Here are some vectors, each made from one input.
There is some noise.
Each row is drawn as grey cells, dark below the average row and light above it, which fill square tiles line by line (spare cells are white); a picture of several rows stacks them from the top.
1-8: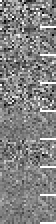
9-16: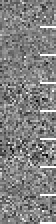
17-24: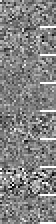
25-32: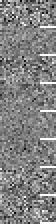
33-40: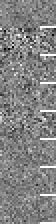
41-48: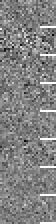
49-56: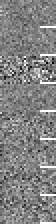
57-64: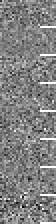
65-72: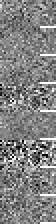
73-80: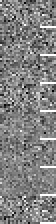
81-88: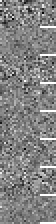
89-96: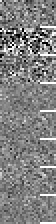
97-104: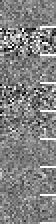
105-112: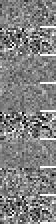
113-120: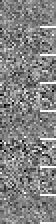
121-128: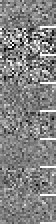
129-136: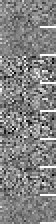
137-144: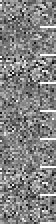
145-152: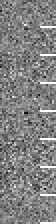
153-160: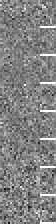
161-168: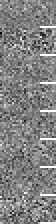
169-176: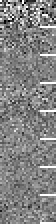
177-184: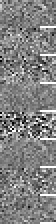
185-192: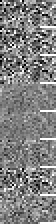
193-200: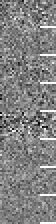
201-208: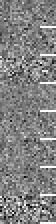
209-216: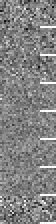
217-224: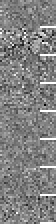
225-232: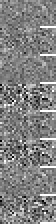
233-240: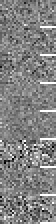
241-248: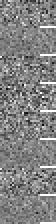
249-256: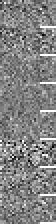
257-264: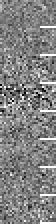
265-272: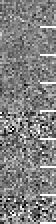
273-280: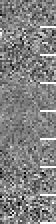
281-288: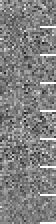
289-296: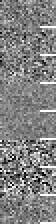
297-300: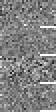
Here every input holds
four true/false values, together with either a point on a 5-point circle and one of 4 labels, or a fixed value.
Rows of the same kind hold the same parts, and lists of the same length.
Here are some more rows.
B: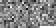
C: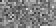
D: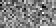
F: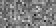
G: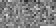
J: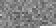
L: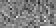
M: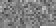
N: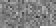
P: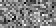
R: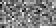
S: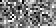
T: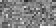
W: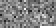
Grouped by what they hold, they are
B, D, F, G, L, P, R, T, W
C, J, M, N, S

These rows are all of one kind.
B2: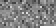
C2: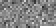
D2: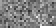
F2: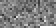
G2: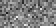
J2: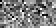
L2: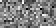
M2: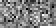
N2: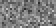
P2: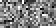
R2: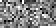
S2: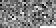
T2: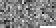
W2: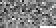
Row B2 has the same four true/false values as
L2, M2, P2 and S2.
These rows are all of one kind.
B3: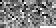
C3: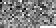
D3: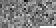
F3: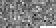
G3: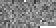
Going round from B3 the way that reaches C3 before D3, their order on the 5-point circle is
B3, C3, D3, F3, G3.
